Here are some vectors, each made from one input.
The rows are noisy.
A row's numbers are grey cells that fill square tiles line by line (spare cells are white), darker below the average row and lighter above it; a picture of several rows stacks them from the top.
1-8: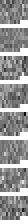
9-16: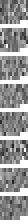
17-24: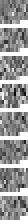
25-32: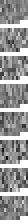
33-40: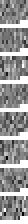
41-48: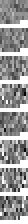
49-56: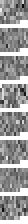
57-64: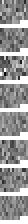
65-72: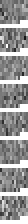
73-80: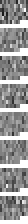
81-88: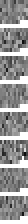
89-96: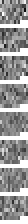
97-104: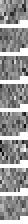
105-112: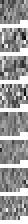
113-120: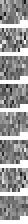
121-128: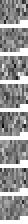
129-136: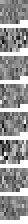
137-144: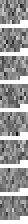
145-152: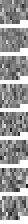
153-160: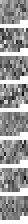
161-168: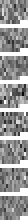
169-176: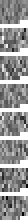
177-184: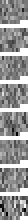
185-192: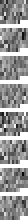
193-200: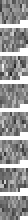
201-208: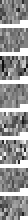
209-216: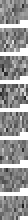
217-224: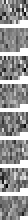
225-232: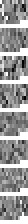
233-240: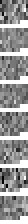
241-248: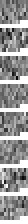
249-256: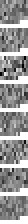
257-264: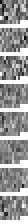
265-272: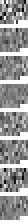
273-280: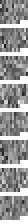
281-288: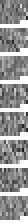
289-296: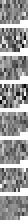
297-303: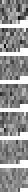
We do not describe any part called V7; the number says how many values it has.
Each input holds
a node of an 8-node tree and a node of a 12-node tree, together with either four true/false values, or a value of V7.
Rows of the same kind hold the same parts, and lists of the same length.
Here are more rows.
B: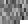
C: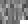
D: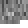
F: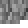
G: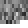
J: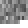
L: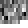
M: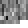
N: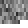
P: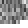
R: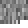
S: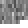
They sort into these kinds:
B, F, G, N
C, D, J, L, M, P, R, S

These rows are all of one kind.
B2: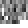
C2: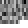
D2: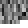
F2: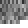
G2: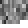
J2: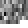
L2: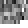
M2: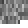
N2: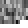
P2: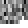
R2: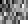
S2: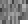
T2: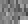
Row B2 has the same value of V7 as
C2, F2, P2 and R2.
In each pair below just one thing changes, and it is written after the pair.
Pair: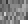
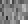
one of the four true/false values
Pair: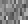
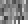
the node of one of the two trees
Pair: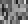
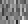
the node of one of the two trees
